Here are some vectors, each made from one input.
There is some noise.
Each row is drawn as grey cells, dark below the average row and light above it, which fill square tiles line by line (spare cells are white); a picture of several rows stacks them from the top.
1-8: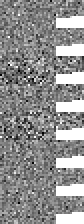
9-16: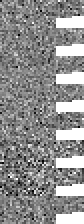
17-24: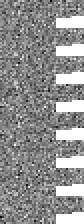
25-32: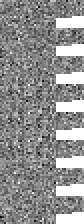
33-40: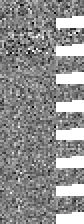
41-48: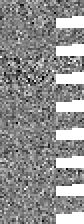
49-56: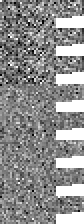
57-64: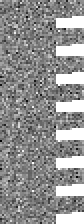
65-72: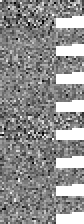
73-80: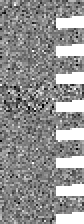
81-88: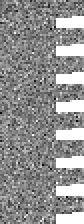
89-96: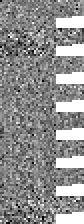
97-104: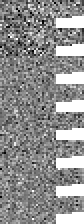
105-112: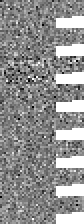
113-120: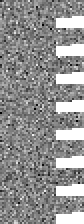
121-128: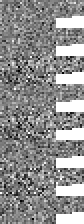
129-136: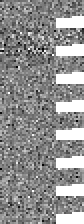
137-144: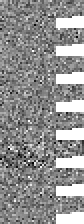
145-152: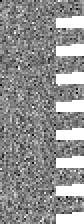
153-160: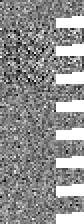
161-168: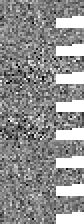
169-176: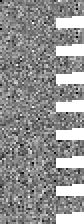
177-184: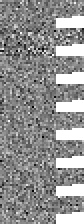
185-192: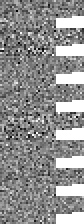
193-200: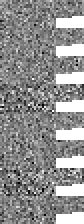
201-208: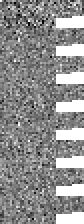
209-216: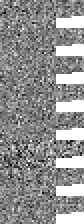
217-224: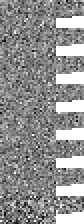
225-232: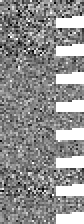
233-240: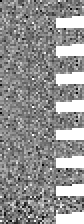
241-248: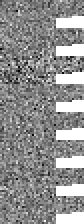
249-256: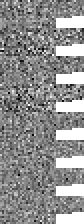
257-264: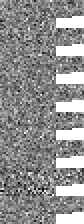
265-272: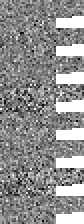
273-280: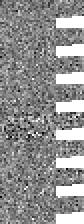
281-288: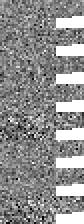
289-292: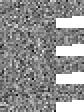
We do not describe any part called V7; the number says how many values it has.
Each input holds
a value of V7, together with a list of up to three points on a 6-point line.
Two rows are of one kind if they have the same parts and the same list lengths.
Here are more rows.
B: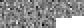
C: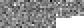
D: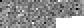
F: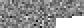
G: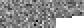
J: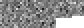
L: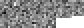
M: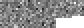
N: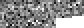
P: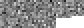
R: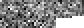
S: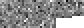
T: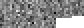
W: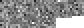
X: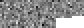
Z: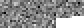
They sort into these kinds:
B, C, D, J, M, T, X
F, G, P, W
L, S, Z
N, R

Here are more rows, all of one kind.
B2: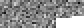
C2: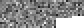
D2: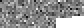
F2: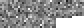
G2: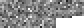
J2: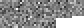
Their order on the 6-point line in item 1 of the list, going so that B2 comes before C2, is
G2, F2, J2, B2, D2, C2.
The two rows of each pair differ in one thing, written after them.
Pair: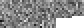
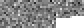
the value of V7
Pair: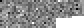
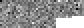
the place on the 6-point line in item 1 of the list
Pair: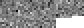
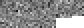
the place on the 6-point line in item 1 of the list
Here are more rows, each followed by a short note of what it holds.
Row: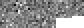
a value of V7, together with a list of two items
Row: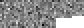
a value of V7, together with a list of three items
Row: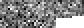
a value of V7, together with the empty list
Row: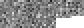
a value of V7, together with a list of two items
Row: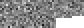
a value of V7, together with a list of two items
